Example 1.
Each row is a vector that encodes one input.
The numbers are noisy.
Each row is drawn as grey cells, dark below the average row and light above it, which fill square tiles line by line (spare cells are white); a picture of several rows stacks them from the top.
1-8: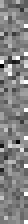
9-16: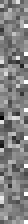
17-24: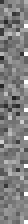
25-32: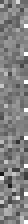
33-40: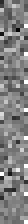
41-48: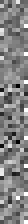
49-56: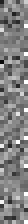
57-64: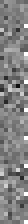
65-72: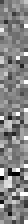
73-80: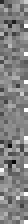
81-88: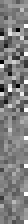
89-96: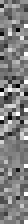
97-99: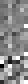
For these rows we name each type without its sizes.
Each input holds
either a node of a tree, or four true/false values.
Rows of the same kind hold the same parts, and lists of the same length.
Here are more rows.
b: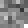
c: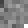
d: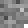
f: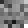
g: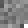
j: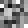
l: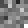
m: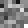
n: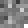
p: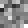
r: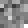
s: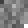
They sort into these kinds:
b, c, d, l, m, n, p, r, s
f, g, j

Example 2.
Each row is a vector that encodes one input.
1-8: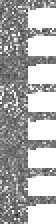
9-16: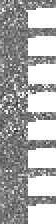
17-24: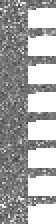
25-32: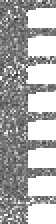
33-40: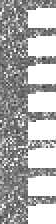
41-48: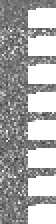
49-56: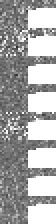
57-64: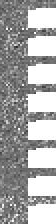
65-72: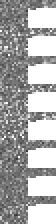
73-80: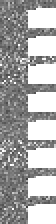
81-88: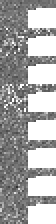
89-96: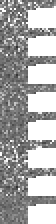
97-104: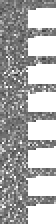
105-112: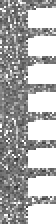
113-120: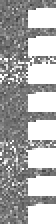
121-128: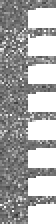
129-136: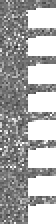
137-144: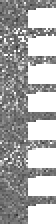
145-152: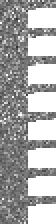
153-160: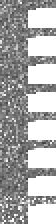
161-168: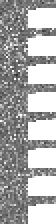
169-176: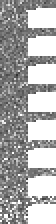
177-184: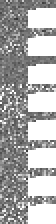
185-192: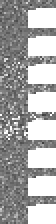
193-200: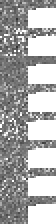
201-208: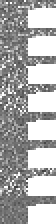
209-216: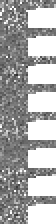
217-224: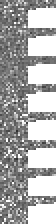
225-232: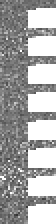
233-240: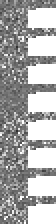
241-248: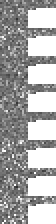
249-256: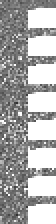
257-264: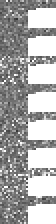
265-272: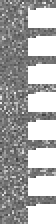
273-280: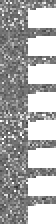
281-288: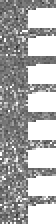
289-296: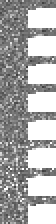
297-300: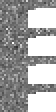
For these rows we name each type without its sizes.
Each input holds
either a node of a tree, or four true/false values.
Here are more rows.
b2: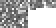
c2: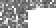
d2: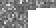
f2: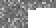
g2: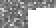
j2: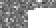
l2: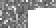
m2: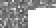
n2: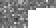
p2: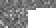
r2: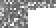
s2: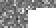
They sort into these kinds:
b2, d2, j2, l2, m2, n2
c2, f2, g2, p2, r2, s2

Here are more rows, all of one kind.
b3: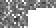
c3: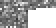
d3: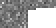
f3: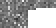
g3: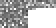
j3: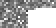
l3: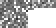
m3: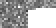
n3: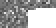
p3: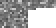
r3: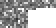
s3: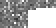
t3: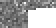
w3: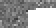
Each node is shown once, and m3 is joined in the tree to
c3 and r3.
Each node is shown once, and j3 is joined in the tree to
r3.
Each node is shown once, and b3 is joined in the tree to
d3 and f3.
